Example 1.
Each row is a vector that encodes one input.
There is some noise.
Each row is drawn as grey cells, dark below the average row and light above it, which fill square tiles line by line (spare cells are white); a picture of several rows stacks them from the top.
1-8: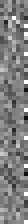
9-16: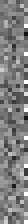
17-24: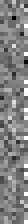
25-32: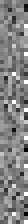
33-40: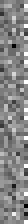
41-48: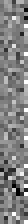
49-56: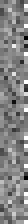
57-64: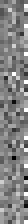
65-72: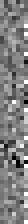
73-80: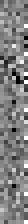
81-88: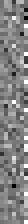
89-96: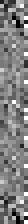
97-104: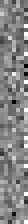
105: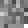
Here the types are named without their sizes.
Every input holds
either a point on a circle, or a fixed value.
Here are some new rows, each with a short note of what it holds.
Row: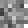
a point on a circle
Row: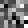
a fixed value
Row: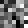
a fixed value
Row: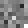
a point on a circle
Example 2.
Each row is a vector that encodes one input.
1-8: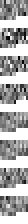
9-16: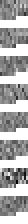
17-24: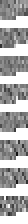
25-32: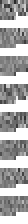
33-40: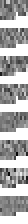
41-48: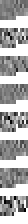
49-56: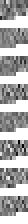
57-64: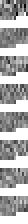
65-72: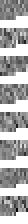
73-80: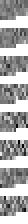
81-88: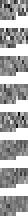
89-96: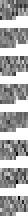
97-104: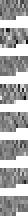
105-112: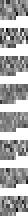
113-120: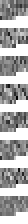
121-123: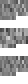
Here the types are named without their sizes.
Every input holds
a point on a line.
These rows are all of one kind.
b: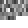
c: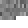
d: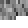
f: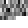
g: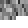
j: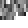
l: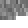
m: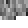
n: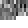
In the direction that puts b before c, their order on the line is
b, j, l, n, c, f, m, d, g.
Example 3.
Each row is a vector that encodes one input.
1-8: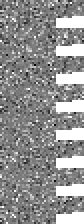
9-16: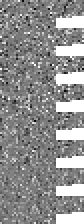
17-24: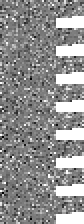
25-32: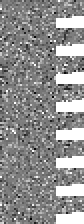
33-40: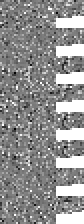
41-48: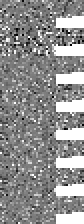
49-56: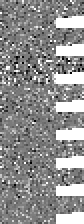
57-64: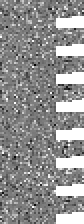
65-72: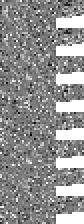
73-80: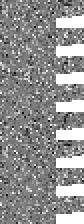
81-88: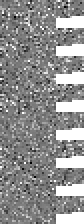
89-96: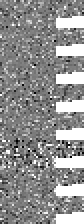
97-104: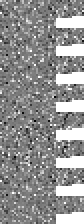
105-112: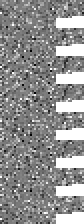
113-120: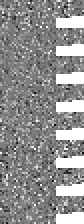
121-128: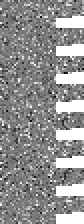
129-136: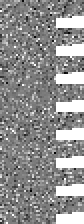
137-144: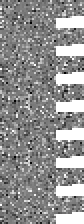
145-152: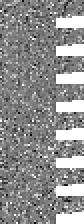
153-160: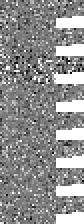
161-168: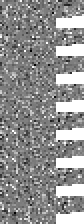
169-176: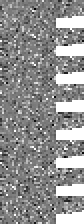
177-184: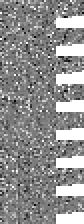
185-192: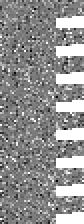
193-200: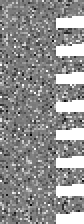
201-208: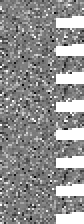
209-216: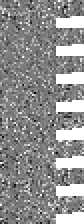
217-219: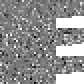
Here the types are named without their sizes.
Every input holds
either a fixed value, or a node of a tree.
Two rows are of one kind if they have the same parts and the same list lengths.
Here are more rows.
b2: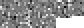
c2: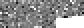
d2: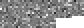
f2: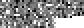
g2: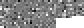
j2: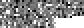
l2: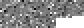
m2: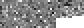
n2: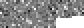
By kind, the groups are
b2, c2, d2, g2, l2, m2, n2
f2, j2

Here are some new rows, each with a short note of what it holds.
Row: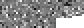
a node of a tree
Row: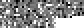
a fixed value
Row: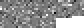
a node of a tree
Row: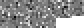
a node of a tree
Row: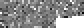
a node of a tree
